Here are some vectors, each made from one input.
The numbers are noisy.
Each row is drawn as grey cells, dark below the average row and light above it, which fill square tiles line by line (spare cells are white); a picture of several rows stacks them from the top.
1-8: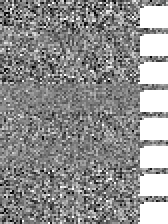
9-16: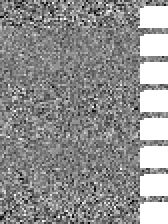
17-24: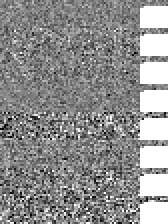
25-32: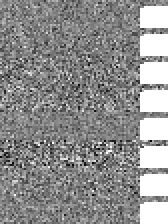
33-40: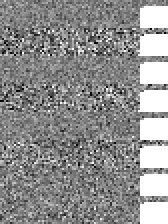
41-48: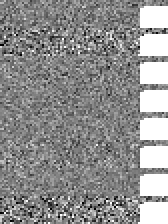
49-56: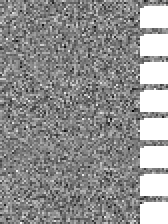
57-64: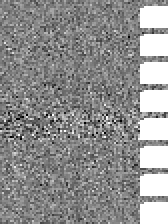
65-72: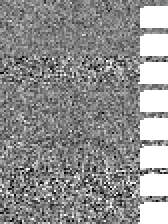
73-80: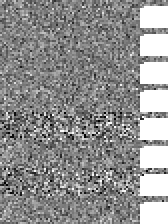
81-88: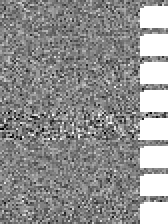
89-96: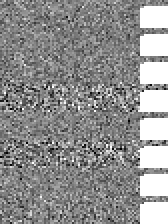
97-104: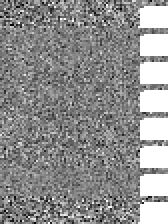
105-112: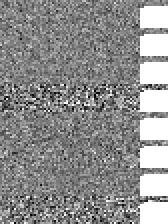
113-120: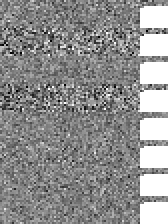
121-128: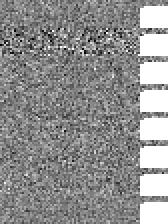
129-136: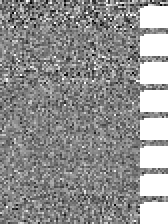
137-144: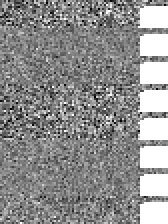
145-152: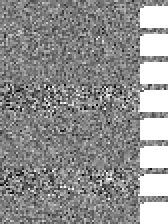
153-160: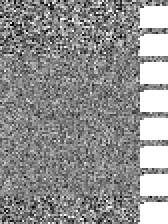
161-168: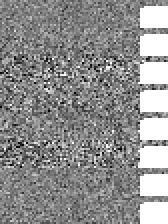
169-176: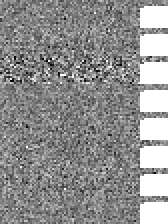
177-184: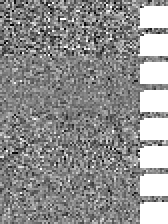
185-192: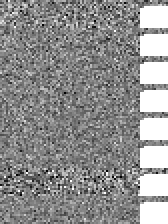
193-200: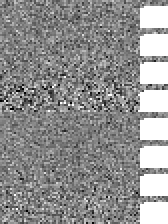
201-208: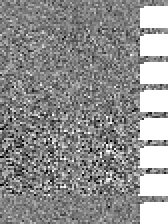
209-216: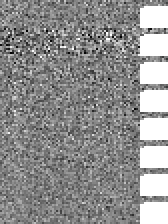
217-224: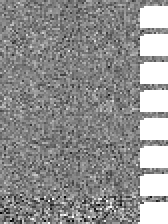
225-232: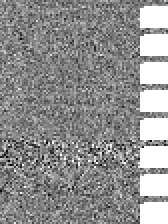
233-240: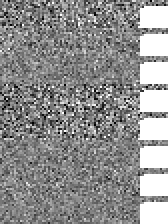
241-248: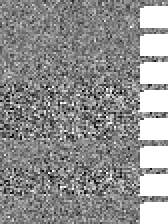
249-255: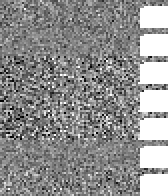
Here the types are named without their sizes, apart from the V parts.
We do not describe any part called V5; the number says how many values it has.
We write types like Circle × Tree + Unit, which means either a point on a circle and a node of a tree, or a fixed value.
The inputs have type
Bool × Label × List(V5) + Tree + Unit.
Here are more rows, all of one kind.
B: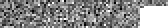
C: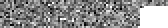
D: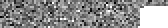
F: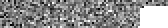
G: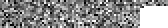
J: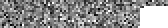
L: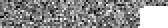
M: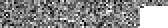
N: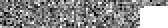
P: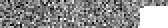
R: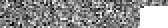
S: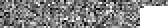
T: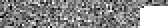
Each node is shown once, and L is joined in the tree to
D.
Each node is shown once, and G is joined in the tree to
F and J.
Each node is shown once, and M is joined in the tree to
D.
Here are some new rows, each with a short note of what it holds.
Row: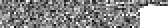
a fixed value
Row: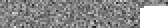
a label and a true/false value, together with the empty list
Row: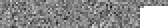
a label and a true/false value, together with a list of one item
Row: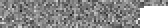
a label and a true/false value, together with the empty list
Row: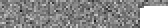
a label and a true/false value, together with the empty list
